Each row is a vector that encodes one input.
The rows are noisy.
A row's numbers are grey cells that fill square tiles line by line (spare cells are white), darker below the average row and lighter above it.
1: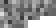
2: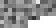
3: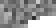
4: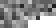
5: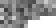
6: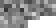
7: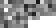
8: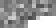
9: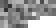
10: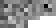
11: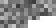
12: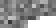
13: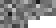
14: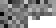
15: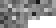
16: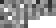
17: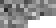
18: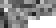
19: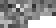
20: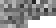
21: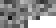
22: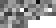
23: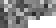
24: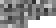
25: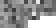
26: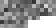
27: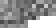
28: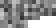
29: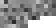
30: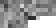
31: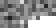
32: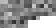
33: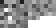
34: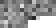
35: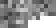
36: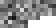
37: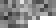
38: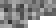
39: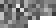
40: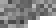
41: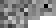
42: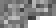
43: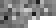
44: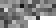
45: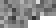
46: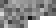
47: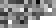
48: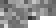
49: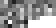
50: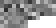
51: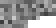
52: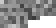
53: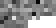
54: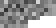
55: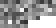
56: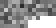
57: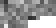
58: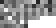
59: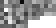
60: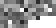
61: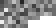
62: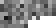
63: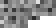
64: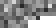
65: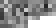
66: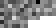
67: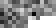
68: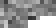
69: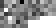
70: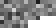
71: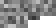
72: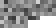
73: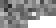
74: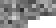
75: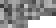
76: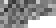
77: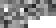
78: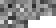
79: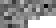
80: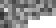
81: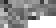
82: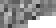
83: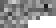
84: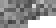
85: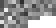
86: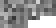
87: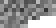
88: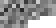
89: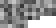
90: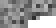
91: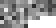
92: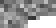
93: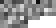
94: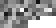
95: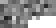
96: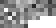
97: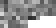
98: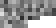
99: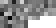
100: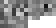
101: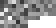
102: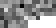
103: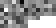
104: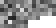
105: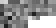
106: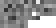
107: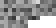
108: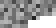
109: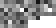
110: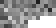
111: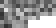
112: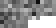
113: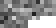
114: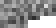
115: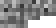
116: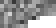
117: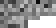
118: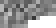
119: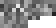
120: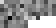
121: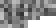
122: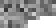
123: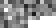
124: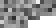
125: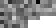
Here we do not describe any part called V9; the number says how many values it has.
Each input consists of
three true/false values, together with either a point on a 5-point line, or a value of V9.
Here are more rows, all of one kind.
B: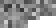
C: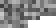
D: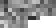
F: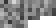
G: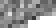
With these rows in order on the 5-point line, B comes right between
C and F.
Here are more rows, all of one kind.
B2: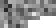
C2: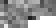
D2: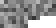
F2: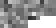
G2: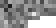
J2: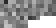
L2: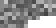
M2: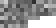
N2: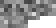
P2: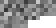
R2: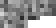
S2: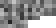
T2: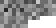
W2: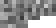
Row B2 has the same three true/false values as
C2, F2 and G2.
